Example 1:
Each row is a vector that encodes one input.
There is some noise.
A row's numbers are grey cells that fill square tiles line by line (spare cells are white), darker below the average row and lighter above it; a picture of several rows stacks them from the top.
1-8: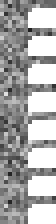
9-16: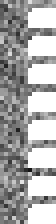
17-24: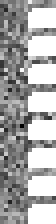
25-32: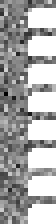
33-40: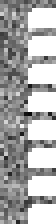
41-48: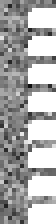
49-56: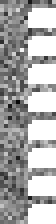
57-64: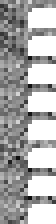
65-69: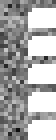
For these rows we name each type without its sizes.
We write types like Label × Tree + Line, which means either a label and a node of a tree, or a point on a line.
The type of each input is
Line + Tree.
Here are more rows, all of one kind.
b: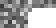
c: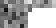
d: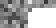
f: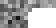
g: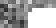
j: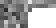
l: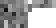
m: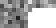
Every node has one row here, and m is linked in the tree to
f.
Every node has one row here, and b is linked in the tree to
d.
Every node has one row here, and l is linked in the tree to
c and j.
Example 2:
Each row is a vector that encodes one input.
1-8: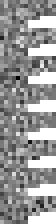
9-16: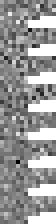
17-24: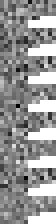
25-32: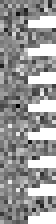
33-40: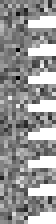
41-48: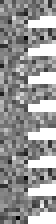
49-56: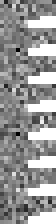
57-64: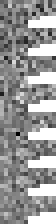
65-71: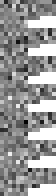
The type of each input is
Label5 + Tree9.
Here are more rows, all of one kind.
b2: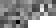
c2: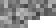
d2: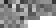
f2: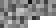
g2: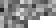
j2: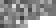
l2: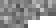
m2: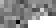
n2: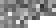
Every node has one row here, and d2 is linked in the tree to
j2.
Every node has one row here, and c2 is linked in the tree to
f2, g2, l2 and n2.
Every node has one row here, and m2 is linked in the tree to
b2 and l2.
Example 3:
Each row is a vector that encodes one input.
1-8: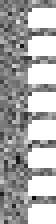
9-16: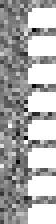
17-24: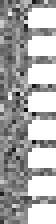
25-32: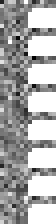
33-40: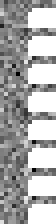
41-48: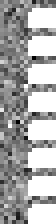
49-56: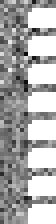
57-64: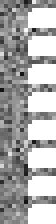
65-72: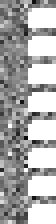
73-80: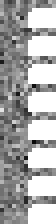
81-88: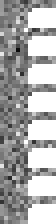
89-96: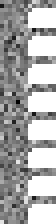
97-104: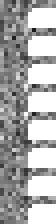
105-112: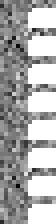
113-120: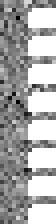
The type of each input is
Line4 × Line6 + Line16.
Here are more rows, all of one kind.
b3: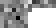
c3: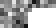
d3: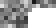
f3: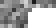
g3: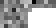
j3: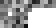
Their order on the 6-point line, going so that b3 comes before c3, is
b3, g3, f3, d3, c3, j3.
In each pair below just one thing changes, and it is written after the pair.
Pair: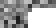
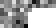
the place on the 6-point line
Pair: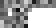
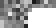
the place on the 4-point line
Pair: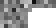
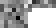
the place on the 6-point line
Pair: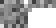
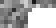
the place on the 4-point line
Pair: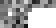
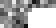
the place on the 6-point line
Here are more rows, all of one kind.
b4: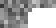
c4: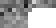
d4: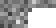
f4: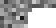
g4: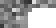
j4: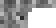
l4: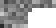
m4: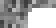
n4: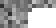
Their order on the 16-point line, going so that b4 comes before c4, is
f4, l4, b4, n4, d4, j4, m4, g4, c4.
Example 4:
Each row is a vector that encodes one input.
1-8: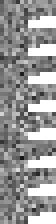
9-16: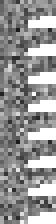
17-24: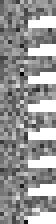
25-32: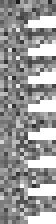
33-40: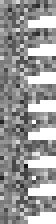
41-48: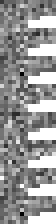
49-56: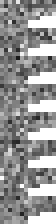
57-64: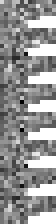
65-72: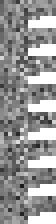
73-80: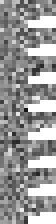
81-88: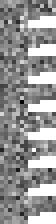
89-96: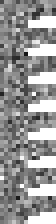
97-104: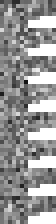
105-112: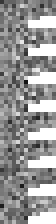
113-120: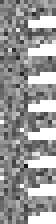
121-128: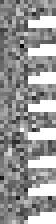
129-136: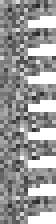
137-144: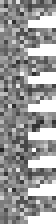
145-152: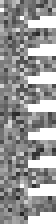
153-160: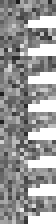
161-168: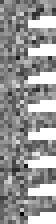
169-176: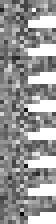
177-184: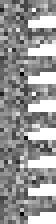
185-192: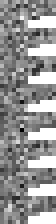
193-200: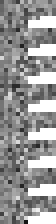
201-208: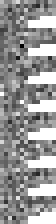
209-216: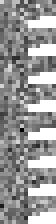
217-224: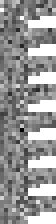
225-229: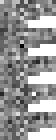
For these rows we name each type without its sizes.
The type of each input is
Label + Tree.
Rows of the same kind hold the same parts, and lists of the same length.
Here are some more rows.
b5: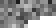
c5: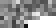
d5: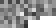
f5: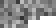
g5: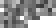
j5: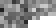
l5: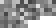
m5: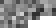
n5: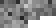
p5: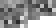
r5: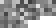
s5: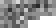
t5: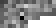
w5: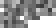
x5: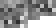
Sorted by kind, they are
b5, d5, f5, j5, m5, n5, t5
c5, g5, l5, p5, r5, s5, w5, x5

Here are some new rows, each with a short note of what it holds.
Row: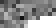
a node of a tree
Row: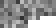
a node of a tree
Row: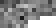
a node of a tree
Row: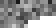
a node of a tree
